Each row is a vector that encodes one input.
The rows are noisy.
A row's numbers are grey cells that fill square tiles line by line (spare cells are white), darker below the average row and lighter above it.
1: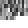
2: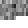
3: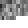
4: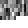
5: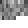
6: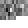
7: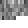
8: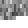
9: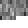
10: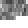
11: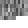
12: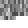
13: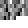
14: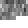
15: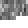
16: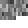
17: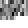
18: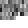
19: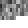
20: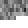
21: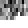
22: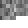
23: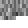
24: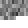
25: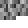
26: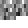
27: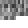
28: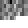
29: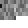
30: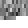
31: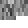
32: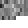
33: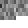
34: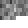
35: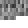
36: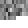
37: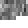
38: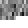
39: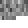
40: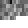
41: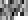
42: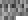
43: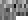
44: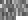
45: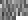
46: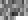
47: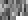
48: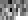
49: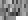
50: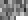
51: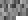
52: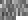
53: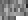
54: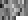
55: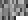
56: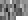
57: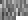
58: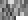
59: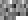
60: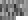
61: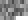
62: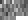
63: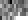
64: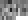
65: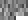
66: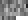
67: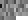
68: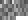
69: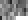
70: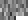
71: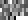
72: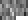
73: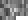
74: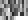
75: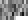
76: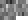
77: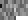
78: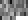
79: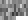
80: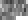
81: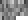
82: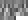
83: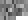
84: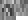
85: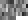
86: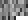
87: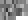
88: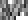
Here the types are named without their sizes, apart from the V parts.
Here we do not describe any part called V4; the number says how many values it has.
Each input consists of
either a point on each of two lines and a true/false value, or two values of V4.
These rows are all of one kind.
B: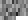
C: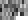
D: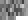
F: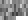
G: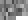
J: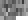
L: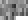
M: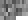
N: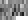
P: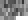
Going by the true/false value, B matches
F, L and N.
